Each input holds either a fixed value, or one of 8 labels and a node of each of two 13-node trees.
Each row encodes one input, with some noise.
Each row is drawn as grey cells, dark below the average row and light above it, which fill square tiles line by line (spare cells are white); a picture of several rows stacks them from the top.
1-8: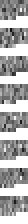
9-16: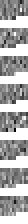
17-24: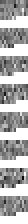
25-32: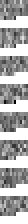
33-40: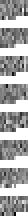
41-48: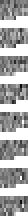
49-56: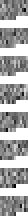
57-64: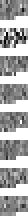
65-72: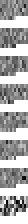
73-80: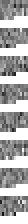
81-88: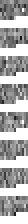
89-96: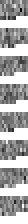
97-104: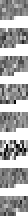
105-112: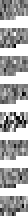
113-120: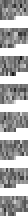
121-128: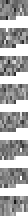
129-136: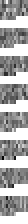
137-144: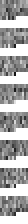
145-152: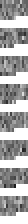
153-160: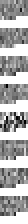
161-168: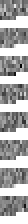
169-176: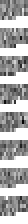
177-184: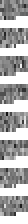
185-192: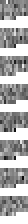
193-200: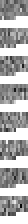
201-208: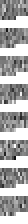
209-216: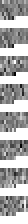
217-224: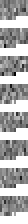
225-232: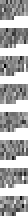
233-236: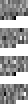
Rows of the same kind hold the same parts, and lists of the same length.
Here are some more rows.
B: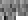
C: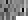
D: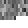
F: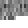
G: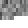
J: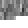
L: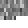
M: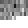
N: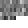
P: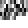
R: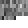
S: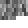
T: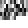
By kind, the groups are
B, C, D, F, G, J, L, M, N, R, S
P, T

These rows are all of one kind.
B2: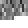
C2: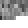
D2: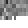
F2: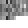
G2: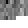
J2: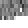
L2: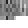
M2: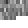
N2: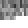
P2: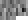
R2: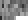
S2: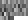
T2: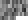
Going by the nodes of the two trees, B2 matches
C2, J2, N2 and R2.
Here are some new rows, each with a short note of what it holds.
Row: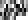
a fixed value
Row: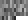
one of 8 labels and a node of each of two 13-node trees
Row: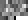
one of 8 labels and a node of each of two 13-node trees
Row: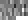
one of 8 labels and a node of each of two 13-node trees
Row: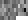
one of 8 labels and a node of each of two 13-node trees
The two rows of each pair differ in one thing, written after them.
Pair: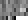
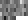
the node of one of the two trees
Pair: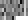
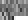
the node of one of the two trees
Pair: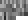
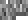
the node of one of the two trees
